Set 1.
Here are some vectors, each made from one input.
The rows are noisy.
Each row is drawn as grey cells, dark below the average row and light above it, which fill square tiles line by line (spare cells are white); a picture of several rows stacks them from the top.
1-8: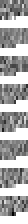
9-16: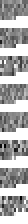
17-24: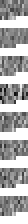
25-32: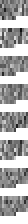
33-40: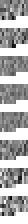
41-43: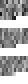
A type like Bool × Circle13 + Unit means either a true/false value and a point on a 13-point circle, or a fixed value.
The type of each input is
Line5 + Line6.
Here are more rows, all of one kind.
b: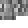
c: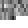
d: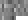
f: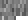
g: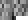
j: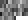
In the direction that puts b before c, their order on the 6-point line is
j, b, f, d, g, c.
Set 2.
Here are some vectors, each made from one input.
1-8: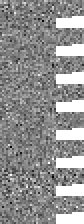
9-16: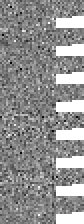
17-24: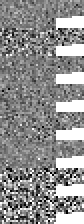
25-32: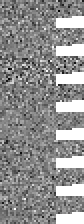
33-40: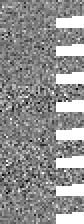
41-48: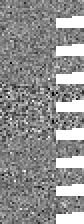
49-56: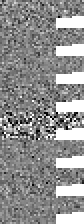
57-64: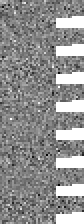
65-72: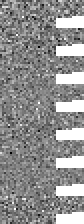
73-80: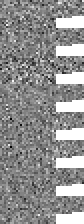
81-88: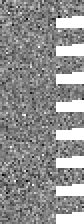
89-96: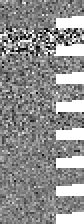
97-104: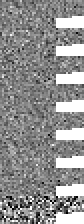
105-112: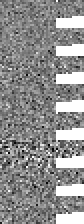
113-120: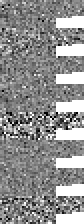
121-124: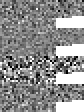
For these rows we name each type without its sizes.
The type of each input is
Circle × Tree + Unit.
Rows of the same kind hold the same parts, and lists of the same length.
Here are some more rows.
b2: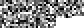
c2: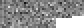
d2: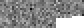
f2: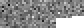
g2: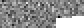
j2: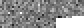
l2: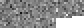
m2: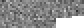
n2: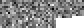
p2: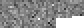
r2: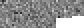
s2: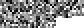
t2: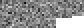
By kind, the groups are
b2, s2
c2, d2, f2, g2, j2, l2, m2, n2, p2, r2, t2

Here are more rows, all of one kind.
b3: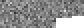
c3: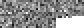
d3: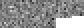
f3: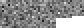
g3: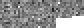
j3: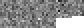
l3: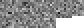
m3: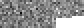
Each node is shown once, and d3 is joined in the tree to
g3 and l3.
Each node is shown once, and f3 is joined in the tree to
m3.
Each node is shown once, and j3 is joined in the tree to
b3.
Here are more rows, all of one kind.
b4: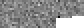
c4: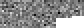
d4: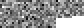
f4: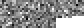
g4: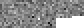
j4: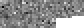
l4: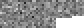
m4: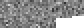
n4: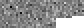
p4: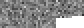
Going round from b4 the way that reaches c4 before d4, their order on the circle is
b4, p4, n4, m4, c4, j4, g4, l4, d4, f4.
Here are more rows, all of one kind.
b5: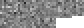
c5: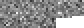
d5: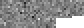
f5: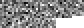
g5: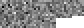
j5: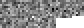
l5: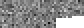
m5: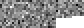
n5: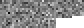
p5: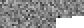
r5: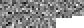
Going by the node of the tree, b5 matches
d5, f5, n5 and r5.
